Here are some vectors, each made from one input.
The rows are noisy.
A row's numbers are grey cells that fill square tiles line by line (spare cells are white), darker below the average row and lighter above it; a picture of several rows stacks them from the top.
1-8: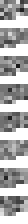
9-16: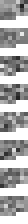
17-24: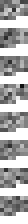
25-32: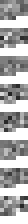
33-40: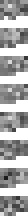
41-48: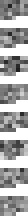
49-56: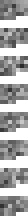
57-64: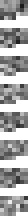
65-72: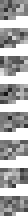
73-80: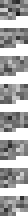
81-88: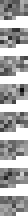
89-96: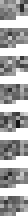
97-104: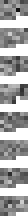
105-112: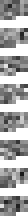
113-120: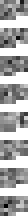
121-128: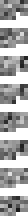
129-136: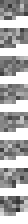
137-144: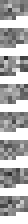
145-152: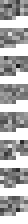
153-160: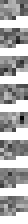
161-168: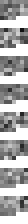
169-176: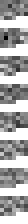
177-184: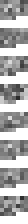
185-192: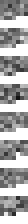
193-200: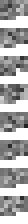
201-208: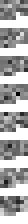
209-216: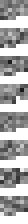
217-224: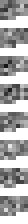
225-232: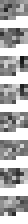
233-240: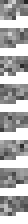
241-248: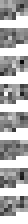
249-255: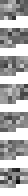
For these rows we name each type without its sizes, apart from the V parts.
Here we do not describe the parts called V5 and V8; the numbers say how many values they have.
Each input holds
either a fixed value, or a node of a tree and a true/false value, or a value of V5 and a value of V8.
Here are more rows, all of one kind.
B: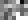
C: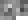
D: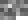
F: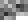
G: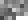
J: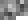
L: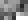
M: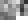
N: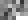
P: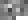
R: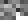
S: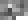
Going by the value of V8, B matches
C, N, P and S.
